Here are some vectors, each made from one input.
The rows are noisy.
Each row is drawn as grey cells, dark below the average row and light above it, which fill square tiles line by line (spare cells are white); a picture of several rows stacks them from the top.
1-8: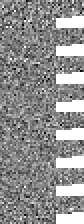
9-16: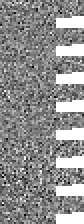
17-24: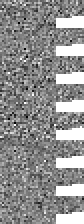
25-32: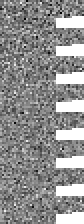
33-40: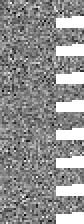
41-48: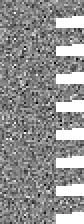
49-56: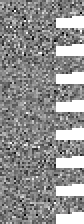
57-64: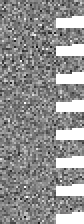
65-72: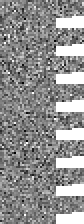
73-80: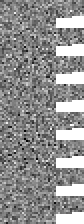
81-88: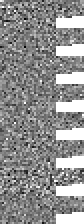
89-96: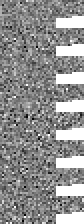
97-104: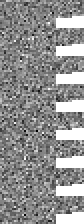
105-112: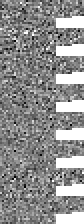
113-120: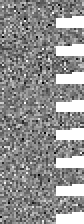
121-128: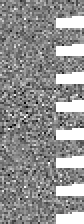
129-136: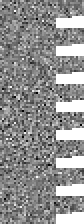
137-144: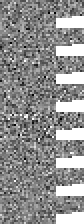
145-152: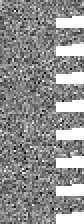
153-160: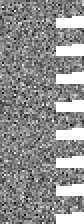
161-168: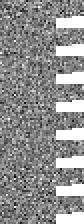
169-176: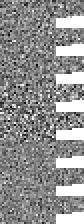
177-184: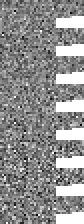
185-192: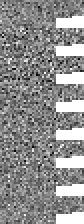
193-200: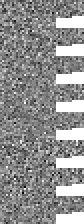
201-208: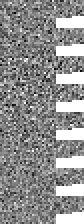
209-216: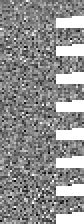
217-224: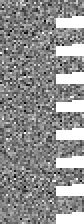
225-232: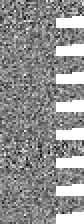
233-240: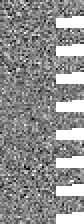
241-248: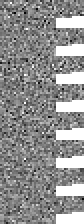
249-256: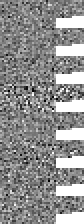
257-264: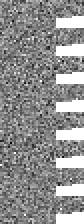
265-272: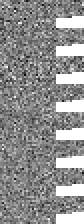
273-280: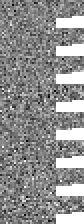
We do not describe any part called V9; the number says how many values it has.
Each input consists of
a point on a 14-point line, together with either a point on a 6-point line, or a value of V9.
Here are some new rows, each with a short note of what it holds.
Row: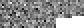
a point on a 6-point line and a point on a 14-point line
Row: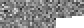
a point on a 14-point line and a value of V9
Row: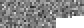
a point on a 14-point line and a value of V9
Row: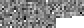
a point on a 6-point line and a point on a 14-point line
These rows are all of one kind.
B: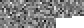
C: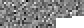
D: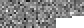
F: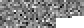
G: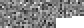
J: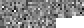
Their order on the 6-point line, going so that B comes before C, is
B, G, C, F, D, J.
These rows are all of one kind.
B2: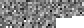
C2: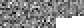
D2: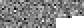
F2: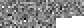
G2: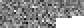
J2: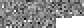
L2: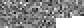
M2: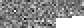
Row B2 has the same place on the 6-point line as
F2 and J2.
